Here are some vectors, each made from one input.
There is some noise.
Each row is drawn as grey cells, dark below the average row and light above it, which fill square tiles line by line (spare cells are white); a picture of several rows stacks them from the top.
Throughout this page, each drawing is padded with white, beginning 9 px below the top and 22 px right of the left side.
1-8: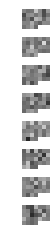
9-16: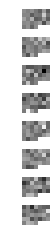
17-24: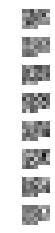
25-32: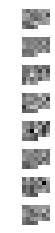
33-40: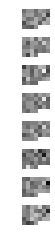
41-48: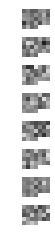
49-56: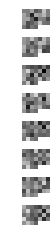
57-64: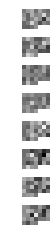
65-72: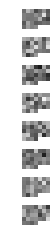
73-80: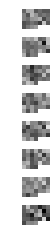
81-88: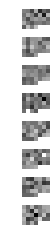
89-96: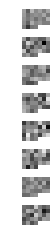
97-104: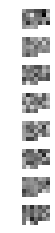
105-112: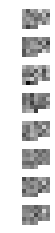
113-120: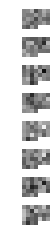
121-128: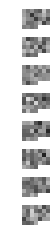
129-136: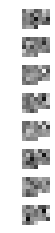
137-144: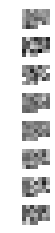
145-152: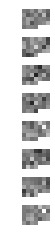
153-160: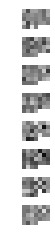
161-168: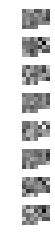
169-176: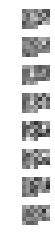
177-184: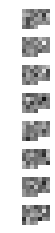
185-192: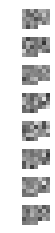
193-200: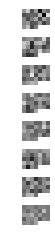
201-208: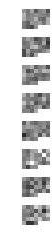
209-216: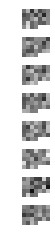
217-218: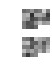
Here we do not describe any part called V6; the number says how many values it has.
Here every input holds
a point on an 8-point line, together with either a point on a 7-point line, or a value of V6.
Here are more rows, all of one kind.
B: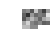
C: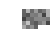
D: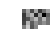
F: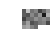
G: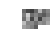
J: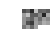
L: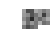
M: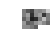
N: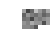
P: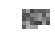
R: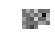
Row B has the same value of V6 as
C, D, F and R.
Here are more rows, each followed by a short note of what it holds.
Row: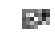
a point on an 8-point line and a value of V6
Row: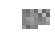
a point on a 7-point line and a point on an 8-point line
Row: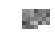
a point on a 7-point line and a point on an 8-point line
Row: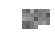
a point on a 7-point line and a point on an 8-point line
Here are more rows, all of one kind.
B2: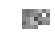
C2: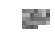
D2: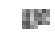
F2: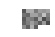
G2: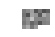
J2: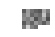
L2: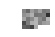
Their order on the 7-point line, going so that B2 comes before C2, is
F2, J2, B2, C2, L2, D2, G2.
